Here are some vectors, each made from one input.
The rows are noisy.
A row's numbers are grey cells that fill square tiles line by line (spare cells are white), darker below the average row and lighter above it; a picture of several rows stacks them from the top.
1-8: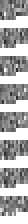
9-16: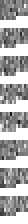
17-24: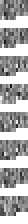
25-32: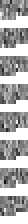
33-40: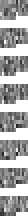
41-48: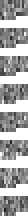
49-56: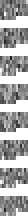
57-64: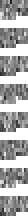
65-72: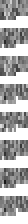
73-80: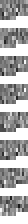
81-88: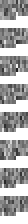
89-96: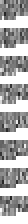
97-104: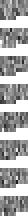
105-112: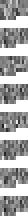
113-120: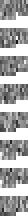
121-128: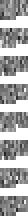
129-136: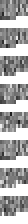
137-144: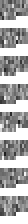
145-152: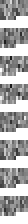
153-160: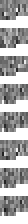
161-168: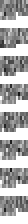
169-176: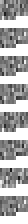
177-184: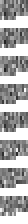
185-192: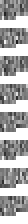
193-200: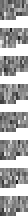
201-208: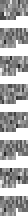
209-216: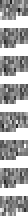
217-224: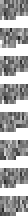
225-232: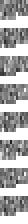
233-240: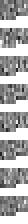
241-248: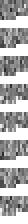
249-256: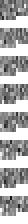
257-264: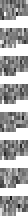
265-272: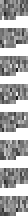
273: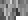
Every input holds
either a point on a 5-point line, or a point on a 9-point line.
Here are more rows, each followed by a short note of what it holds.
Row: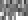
a point on a 5-point line
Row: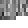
a point on a 9-point line
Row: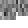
a point on a 5-point line
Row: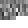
a point on a 9-point line
